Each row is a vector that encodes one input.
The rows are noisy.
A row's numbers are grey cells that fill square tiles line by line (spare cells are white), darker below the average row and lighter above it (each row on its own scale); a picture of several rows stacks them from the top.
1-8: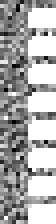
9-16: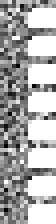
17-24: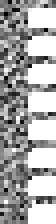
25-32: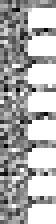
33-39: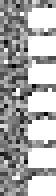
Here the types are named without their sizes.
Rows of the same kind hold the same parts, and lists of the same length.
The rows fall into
2 kinds.
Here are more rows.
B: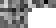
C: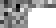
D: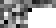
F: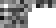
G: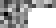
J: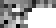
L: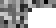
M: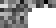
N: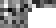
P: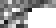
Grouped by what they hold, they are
B, F, L, M, N
C, D, G, J, P

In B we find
a point on a line.
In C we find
three true/false values.
